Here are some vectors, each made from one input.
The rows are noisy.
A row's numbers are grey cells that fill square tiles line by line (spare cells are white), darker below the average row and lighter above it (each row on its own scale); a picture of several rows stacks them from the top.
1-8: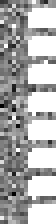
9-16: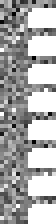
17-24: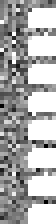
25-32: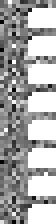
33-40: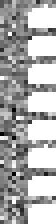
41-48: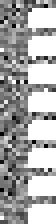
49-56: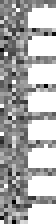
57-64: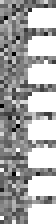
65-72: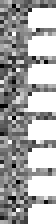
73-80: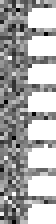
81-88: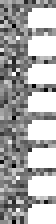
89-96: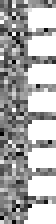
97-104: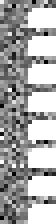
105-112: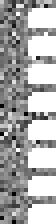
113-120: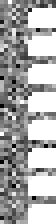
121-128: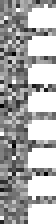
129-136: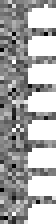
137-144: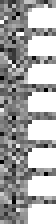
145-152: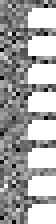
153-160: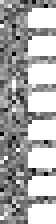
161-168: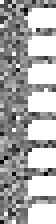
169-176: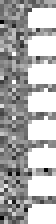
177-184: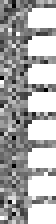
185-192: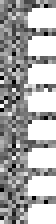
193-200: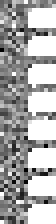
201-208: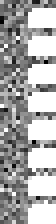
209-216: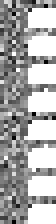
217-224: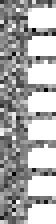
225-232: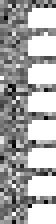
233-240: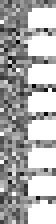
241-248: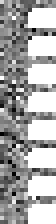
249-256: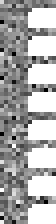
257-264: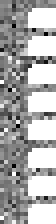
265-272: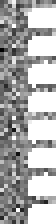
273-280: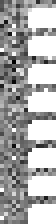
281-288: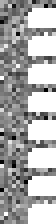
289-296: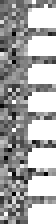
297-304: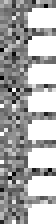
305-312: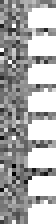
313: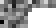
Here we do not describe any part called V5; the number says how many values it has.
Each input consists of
a point on a 6-point line, together with either one of 9 labels and a point on a 6-point line, or three true/false values and a value of V5.
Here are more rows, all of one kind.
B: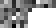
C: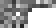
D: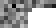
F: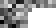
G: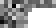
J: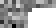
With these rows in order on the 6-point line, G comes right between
D and F.
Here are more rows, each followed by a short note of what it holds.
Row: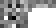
one of 9 labels and a point on each of two 6-point lines
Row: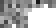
one of 9 labels and a point on each of two 6-point lines
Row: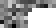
a point on a 6-point line, three true/false values and a value of V5
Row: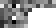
a point on a 6-point line, three true/false values and a value of V5
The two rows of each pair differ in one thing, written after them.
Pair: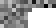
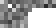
the place on the 6-point line
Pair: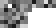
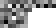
the value of V5
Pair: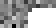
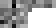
the place on the 6-point line
